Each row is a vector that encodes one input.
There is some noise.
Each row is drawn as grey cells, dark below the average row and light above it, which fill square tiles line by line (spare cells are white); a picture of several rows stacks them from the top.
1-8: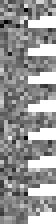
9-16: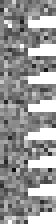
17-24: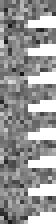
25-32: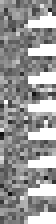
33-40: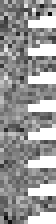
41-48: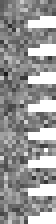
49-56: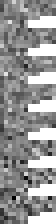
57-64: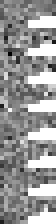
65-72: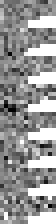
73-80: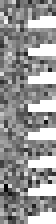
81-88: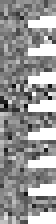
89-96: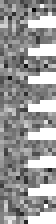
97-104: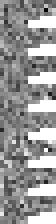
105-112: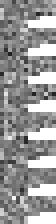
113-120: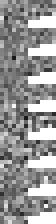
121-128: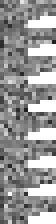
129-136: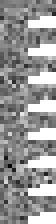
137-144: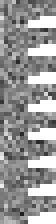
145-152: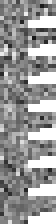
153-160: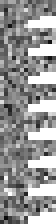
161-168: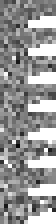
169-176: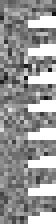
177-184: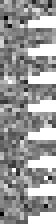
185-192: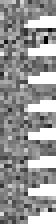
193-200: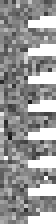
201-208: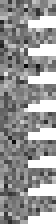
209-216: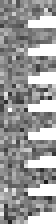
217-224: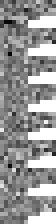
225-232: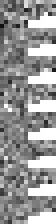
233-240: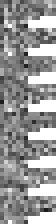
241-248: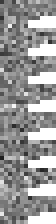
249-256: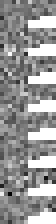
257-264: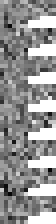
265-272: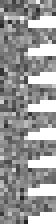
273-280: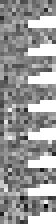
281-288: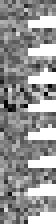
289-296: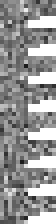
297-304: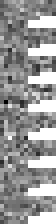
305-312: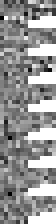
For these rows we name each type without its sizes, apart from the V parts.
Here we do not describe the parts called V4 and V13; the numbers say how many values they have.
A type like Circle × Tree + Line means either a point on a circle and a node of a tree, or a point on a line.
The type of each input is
(Bool × Bool × Bool × Bool + V4) × (Line + V13).
